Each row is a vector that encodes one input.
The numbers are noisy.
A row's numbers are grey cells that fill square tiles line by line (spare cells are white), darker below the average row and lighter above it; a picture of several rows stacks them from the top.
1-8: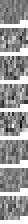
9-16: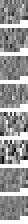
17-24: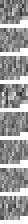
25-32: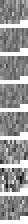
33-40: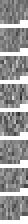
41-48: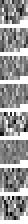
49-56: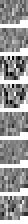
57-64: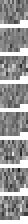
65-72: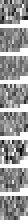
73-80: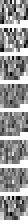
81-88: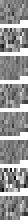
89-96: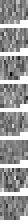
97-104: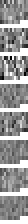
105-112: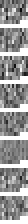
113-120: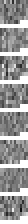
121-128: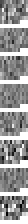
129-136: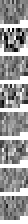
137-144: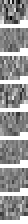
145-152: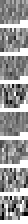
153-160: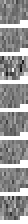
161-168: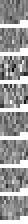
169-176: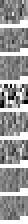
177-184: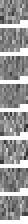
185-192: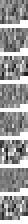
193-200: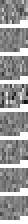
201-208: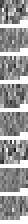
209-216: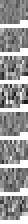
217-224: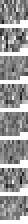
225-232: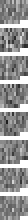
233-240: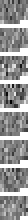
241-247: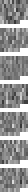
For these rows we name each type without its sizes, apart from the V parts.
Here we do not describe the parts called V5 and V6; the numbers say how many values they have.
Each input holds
either a point on a line, a value of V5 and a value of V6, or three true/false values.
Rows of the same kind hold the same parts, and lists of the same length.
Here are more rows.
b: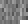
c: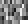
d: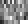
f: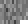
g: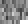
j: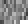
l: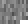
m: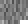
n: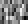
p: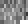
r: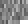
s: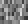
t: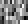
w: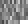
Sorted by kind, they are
b, c, f, l, m, n, s, t
d, g, j, p, r, w

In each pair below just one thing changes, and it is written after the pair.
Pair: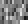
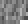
the value of V5
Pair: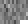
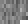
the value of V5
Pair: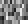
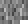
the value of V5
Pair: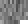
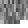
the value of V6
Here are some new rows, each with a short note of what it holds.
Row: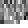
three true/false values
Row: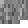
a point on a line, a value of V5 and a value of V6
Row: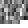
a point on a line, a value of V5 and a value of V6
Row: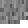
a point on a line, a value of V5 and a value of V6
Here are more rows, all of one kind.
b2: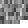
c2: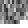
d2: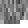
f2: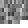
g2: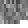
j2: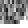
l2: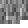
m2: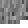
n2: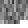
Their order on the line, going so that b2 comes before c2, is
j2, d2, b2, f2, l2, n2, m2, c2, g2.
